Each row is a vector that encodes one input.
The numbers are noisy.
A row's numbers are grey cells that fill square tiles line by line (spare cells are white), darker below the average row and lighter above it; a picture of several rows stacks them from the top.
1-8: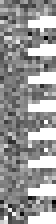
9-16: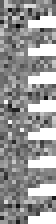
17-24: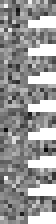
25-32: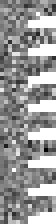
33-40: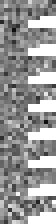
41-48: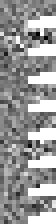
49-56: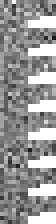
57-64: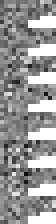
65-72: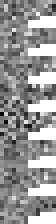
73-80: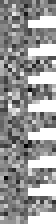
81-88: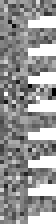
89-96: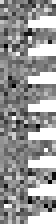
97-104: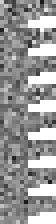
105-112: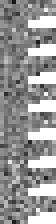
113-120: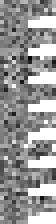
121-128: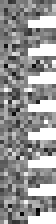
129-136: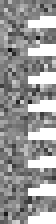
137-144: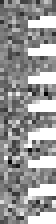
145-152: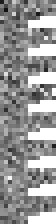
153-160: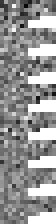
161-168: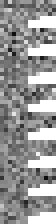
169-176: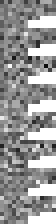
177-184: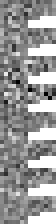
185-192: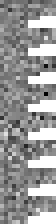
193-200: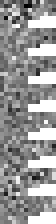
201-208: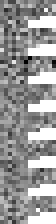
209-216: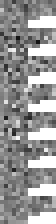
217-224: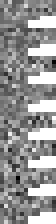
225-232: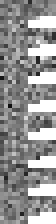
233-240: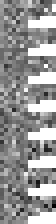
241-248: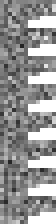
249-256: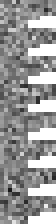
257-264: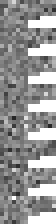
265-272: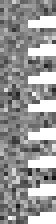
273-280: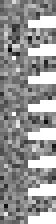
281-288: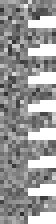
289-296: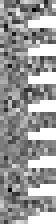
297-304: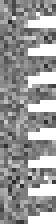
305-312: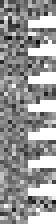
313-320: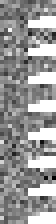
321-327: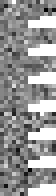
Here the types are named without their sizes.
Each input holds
a node of each of three trees, together with either a fixed value, or a node of a tree.
